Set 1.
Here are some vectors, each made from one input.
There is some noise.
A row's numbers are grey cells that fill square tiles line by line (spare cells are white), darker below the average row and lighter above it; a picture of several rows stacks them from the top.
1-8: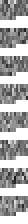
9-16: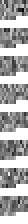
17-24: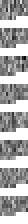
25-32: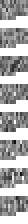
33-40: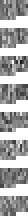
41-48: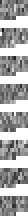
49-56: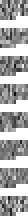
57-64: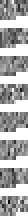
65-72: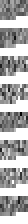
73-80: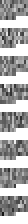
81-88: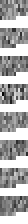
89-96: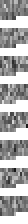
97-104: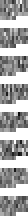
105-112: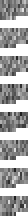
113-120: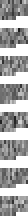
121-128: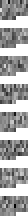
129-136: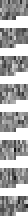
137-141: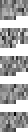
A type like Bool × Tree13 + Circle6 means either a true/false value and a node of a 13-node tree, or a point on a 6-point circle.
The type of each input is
List2(Line13).
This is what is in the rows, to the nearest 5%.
All of them are lists of up to two points on a 13-point line: about 5% are empty, 40% hold one and 55% two.
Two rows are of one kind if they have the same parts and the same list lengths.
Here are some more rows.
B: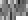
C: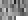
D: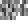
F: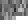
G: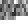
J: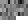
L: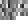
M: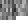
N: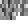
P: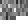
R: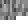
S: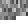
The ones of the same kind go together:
B, C, F, G, J
D, L, N
M, P, R, S

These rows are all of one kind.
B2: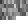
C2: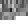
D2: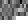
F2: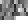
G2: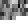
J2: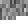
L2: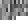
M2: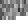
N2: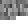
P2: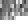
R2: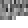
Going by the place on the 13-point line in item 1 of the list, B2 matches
M2 and N2.
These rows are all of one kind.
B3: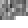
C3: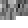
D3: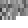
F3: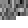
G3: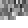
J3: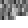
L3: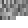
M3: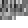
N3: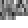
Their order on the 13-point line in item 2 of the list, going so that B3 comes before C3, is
B3, F3, M3, D3, L3, N3, J3, C3, G3.
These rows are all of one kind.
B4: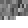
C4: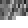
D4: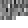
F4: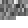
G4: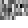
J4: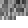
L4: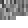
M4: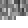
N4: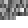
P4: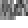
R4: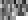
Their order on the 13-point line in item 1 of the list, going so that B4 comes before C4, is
D4, L4, M4, J4, P4, F4, B4, C4, N4, R4, G4.
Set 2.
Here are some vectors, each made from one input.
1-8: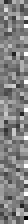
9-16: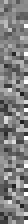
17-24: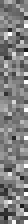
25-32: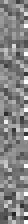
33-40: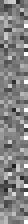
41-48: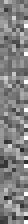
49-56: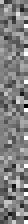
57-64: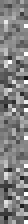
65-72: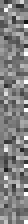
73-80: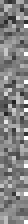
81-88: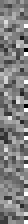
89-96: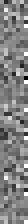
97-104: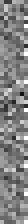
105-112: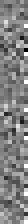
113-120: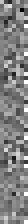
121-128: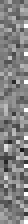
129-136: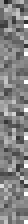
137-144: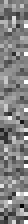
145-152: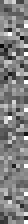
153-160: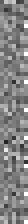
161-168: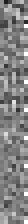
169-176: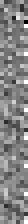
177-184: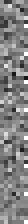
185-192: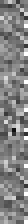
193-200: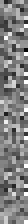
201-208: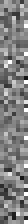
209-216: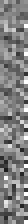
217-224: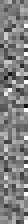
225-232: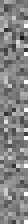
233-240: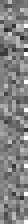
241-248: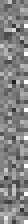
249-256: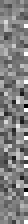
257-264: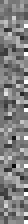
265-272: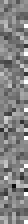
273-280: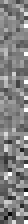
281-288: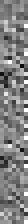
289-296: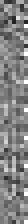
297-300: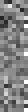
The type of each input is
Label9 + Line11.
